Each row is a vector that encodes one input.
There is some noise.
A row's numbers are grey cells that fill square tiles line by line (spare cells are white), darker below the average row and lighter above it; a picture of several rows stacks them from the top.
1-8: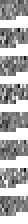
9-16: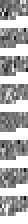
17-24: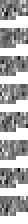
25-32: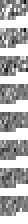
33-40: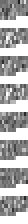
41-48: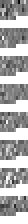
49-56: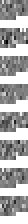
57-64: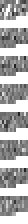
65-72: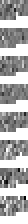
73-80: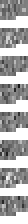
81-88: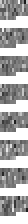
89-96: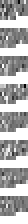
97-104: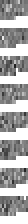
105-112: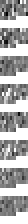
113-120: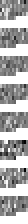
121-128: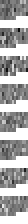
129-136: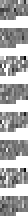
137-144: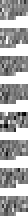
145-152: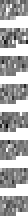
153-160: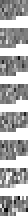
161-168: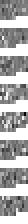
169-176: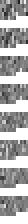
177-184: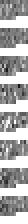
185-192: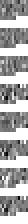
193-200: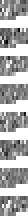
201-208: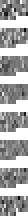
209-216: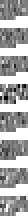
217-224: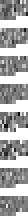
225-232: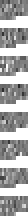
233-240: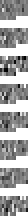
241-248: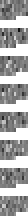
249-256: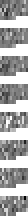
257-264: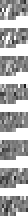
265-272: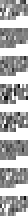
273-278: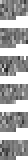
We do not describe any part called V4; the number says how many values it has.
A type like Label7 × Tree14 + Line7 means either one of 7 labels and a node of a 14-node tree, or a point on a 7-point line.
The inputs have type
List2(Bool × V4).
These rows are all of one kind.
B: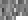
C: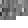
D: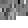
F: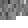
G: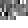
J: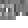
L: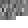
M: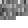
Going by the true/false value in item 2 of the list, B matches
D and J.
